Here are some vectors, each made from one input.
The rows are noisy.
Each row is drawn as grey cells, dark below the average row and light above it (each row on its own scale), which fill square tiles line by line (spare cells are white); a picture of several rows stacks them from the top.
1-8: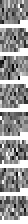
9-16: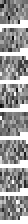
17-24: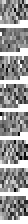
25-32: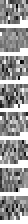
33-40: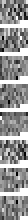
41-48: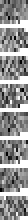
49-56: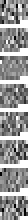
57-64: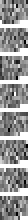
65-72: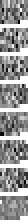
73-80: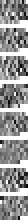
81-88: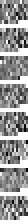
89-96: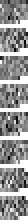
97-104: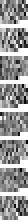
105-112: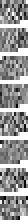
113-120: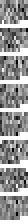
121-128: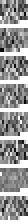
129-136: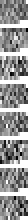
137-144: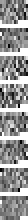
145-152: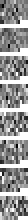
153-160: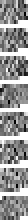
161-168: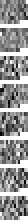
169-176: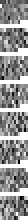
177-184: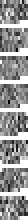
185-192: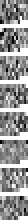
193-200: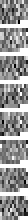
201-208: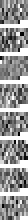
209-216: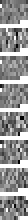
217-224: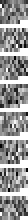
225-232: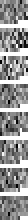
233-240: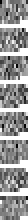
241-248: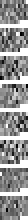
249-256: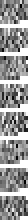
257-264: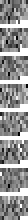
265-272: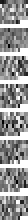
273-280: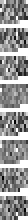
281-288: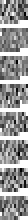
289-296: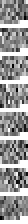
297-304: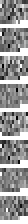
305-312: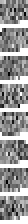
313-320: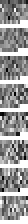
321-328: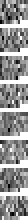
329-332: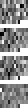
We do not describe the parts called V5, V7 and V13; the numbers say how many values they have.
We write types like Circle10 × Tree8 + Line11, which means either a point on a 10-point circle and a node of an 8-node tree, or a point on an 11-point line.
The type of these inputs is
List3(Line8) + V5 × V7 × V13.
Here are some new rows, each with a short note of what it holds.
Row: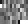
a list of one item
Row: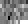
a list of two items
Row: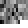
a list of two items
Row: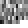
a list of three items
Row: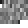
a list of one item
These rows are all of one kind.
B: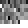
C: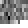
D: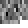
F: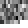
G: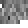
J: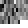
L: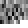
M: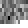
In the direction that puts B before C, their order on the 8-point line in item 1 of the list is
G, B, M, C, J, L, F, D.
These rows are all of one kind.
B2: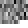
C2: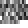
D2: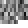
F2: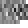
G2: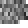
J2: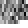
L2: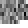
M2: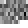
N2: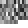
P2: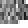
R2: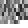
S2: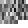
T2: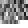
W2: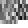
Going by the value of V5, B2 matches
C2, F2, G2 and M2.
